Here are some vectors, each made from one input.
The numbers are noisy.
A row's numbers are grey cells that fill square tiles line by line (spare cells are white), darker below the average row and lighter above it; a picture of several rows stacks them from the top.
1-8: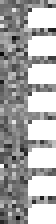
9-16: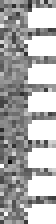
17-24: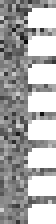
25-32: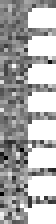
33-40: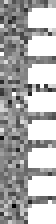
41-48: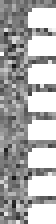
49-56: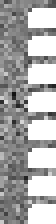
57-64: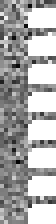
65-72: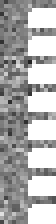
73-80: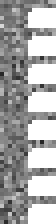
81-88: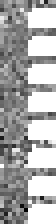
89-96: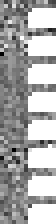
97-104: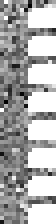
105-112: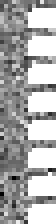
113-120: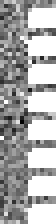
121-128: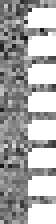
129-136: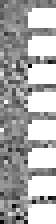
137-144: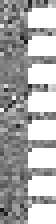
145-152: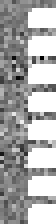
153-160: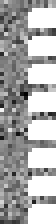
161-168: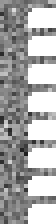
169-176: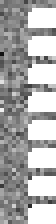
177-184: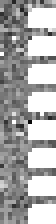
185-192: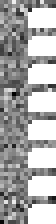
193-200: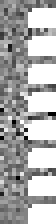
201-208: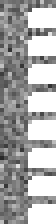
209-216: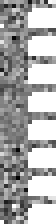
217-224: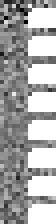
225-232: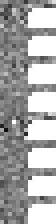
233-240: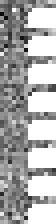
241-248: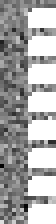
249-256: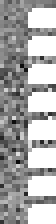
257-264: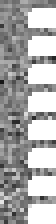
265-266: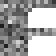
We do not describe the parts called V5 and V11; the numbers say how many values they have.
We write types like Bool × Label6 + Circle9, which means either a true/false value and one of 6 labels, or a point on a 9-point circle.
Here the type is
((Tree8 + V11) × V5 + Tree9) × Tree9 × Tree9.
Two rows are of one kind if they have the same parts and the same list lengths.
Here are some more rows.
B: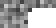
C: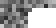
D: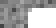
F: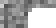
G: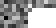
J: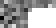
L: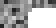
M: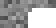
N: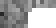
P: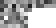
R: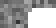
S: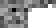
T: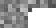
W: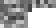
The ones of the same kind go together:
B, C, J, S
D, G, L, R
F, M, N, P, T, W

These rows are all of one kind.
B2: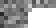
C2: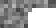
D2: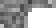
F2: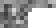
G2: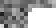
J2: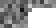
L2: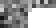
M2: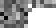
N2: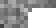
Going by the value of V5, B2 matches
F2 and M2.
